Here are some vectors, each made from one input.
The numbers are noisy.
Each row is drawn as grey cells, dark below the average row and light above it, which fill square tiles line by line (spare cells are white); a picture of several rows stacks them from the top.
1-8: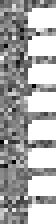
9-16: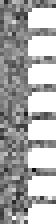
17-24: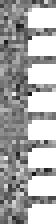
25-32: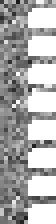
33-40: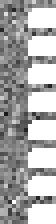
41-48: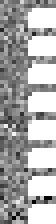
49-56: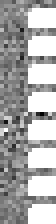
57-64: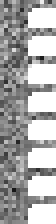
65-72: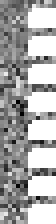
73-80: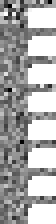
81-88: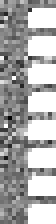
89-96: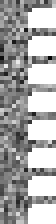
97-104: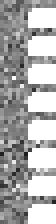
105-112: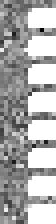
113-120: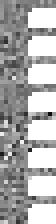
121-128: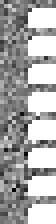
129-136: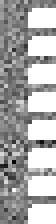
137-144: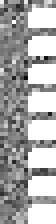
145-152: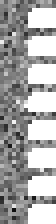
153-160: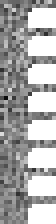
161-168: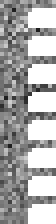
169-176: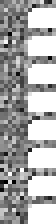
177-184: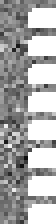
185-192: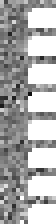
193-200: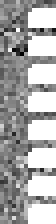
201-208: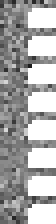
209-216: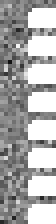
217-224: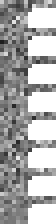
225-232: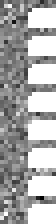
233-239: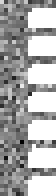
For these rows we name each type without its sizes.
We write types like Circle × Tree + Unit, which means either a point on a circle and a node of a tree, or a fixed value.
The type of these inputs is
Bool × (Circle + Line) × Line + Tree.
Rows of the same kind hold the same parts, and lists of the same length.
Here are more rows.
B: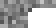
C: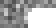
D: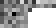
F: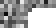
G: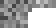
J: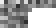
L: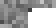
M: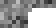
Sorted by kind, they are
B, L
C, F, G, J, M
D

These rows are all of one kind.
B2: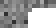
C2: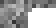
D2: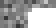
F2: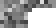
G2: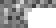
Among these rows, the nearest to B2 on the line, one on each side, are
D2 and G2.
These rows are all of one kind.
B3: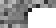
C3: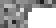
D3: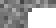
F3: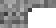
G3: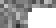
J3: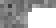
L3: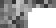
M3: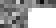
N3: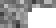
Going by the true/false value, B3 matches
D3 and G3.
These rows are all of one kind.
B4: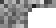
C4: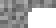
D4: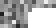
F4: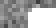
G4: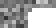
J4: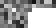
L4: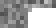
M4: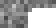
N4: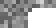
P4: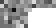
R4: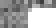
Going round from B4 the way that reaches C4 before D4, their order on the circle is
B4, N4, F4, C4, P4, L4, G4, M4, R4, D4, J4.
